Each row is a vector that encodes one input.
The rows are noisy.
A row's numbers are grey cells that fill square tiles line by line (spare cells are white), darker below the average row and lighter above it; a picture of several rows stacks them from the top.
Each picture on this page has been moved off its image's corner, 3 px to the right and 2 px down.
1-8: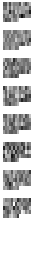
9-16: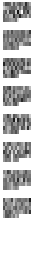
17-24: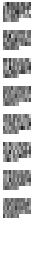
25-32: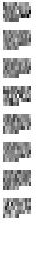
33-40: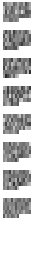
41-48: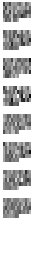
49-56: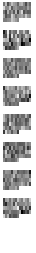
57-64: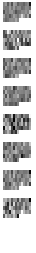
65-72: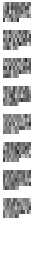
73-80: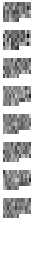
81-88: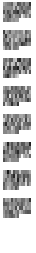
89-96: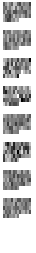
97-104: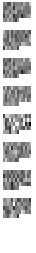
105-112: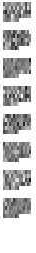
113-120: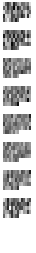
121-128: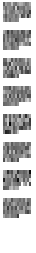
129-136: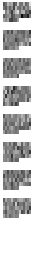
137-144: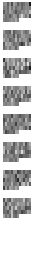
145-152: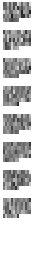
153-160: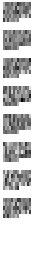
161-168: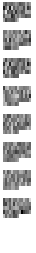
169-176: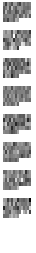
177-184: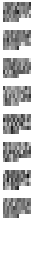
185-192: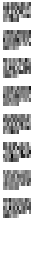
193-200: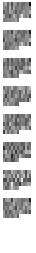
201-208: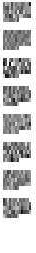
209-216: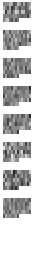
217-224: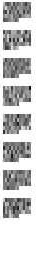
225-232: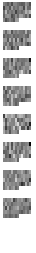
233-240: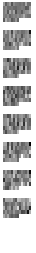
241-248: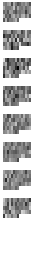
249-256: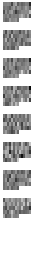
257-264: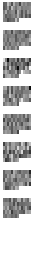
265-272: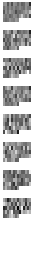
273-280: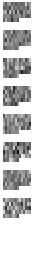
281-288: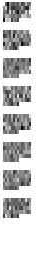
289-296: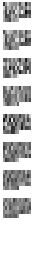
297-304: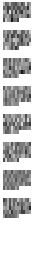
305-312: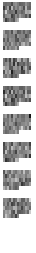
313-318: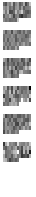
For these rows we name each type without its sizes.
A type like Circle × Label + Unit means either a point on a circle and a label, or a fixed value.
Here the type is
Label + Line.
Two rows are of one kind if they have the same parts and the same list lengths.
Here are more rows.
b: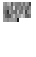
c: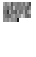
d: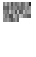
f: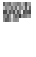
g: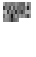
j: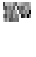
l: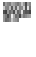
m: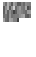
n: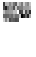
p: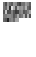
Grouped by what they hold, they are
b, c, d, g, m, p
f, j, l, n

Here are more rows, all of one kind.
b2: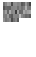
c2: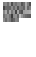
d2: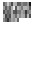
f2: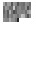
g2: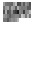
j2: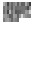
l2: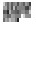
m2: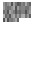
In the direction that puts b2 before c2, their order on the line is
f2, l2, m2, d2, b2, c2, j2, g2.
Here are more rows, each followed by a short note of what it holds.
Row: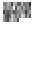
a point on a line
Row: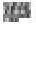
a label
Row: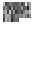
a point on a line
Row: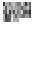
a label
